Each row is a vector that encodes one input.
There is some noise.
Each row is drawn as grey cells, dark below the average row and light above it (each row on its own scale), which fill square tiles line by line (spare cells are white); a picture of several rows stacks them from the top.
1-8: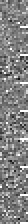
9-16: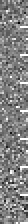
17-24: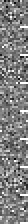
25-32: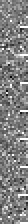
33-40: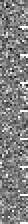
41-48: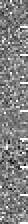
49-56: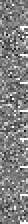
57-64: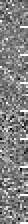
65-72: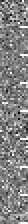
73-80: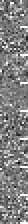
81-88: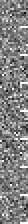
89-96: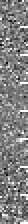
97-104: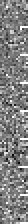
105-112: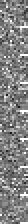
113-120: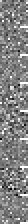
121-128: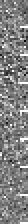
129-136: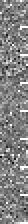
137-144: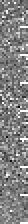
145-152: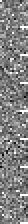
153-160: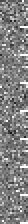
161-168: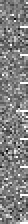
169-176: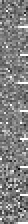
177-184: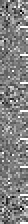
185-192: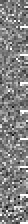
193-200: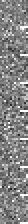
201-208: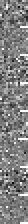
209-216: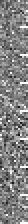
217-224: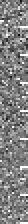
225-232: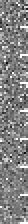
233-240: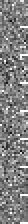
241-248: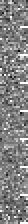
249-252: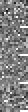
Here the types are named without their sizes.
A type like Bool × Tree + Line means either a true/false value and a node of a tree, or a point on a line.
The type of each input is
Line + List(Circle).
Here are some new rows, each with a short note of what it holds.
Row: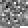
a list of one item
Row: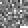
a point on a line
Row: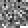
a point on a line
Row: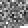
the empty list
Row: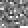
a point on a line
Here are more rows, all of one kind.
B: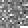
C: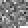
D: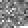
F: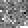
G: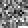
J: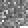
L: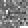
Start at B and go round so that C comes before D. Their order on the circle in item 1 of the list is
B, F, L, G, J, C, D.
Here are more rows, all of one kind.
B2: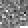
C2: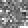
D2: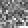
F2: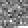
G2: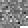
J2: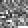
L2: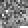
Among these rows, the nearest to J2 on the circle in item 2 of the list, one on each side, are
C2 and G2.
